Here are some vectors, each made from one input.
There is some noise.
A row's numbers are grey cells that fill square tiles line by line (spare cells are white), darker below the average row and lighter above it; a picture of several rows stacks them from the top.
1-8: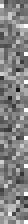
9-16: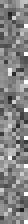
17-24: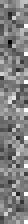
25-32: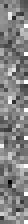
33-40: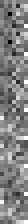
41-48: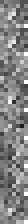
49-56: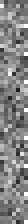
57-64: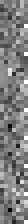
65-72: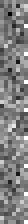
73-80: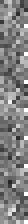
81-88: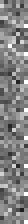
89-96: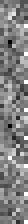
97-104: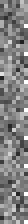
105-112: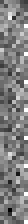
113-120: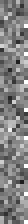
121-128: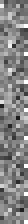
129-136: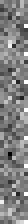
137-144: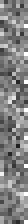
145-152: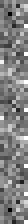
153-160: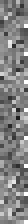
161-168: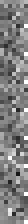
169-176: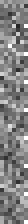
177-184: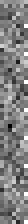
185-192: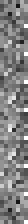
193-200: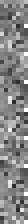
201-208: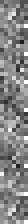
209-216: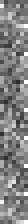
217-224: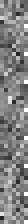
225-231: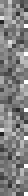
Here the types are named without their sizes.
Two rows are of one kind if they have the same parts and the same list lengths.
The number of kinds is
2.
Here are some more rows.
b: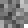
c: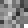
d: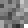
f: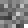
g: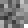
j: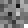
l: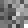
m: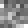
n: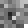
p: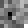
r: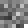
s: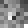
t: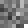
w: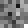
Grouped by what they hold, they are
b, d, f, g, j, l, n, p, r, t, w
c, m, s

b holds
a node of a tree.
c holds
four true/false values.
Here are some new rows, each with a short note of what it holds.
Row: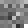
a node of a tree
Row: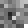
a node of a tree
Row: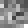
four true/false values
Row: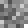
a node of a tree
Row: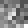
four true/false values
